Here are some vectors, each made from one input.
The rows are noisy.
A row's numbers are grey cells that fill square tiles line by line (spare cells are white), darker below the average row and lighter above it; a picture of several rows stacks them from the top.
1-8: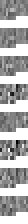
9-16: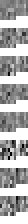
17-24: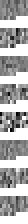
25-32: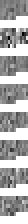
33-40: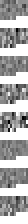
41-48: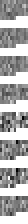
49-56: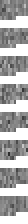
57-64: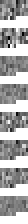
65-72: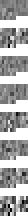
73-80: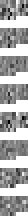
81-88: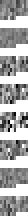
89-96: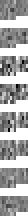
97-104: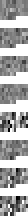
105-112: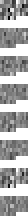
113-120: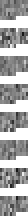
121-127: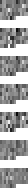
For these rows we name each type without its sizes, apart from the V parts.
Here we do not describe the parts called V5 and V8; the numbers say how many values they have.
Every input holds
a true/false value and a value of V5, together with either a node of a tree, or a value of V8.
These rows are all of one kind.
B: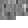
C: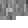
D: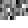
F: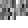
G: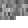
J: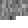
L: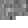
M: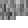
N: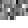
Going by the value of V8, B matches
M and N.
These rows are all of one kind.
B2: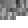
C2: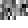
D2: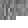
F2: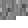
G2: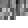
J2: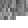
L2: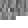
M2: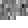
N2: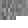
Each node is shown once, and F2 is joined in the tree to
G2 and N2.
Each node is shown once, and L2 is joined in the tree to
C2 and M2.
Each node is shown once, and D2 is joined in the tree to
N2.
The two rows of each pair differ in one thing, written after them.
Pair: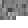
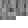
the value of V5
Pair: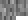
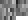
the true/false value
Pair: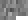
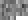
the value of V5
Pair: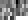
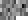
the node of the tree
